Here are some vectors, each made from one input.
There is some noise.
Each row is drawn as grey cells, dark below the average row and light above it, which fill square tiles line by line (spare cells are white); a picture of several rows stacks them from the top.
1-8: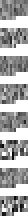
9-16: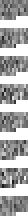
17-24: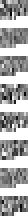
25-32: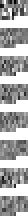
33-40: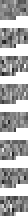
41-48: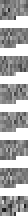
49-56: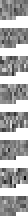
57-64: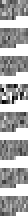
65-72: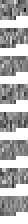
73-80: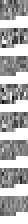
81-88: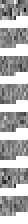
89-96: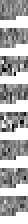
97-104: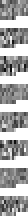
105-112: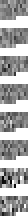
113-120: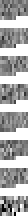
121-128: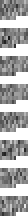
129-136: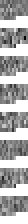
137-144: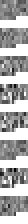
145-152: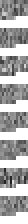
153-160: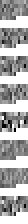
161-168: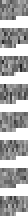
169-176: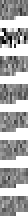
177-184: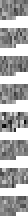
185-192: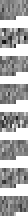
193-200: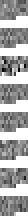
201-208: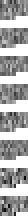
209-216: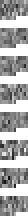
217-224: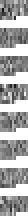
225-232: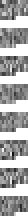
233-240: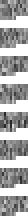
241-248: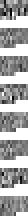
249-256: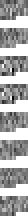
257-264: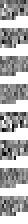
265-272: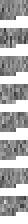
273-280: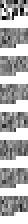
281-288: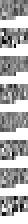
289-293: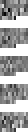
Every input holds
a point on a 10-point line.
